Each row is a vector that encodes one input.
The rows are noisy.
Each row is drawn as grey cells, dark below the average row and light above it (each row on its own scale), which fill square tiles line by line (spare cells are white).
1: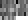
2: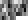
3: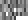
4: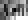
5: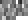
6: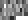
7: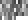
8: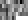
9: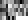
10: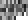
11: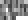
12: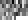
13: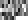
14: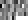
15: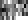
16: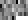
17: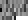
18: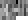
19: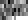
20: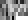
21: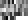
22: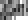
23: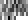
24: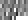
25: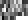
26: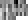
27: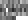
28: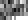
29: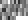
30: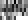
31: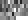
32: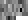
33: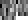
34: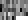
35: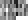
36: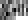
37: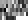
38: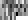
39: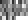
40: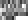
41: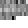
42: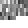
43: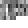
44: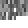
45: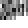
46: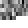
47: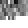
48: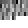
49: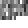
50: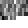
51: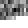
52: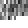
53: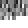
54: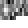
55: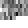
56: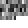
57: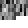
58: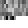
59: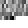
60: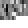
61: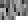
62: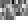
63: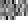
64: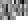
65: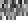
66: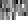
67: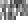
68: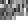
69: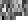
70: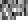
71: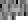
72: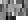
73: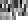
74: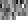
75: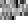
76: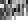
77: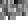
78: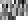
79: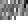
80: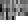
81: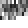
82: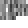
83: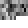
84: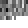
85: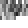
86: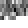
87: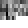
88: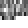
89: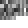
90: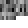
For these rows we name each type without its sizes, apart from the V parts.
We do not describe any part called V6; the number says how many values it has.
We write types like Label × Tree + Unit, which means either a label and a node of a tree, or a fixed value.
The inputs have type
(Bool × Bool × Bool × Bool + Unit) × V6 + Line.
